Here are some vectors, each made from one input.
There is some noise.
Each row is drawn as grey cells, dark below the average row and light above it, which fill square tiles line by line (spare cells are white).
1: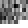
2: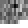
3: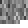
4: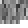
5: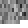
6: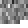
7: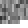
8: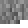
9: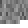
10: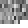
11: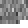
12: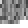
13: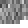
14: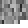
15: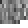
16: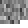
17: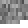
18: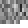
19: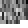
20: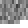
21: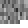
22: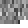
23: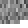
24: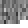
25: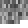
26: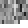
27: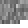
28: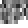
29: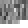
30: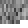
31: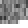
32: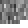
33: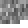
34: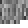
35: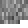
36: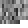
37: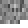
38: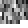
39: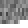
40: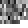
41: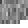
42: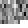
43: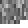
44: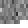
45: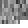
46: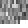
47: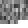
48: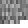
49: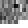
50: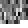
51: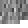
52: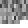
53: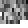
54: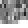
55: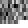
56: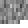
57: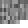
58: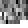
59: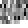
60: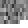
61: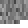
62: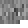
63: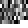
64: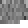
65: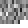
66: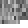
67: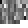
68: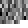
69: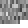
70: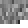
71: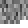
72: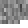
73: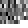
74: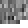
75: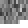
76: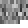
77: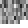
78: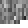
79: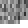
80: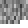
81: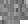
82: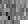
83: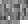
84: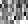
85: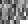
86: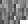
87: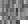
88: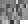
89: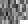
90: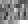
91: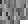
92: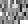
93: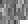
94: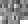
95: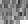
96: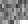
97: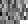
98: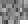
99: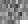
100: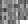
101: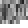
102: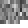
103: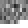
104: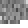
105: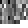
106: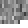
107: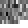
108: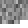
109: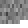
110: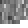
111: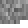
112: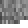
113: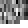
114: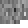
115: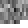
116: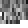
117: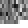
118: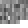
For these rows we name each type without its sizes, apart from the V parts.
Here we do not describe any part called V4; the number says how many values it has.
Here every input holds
a list of items, each a true/false value and a value of V4.
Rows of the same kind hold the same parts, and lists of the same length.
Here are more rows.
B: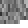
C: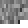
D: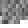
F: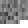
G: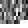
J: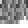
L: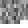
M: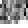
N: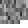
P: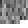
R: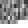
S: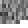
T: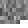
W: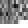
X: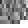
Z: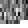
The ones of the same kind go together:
B, C, D, F, L, N, P, S, T, X
G, Z
J, M, R, W

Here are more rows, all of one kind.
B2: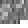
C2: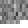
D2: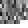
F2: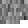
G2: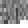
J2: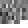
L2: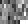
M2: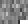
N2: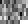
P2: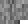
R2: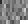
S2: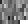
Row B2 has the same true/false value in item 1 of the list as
L2, M2, P2 and S2.
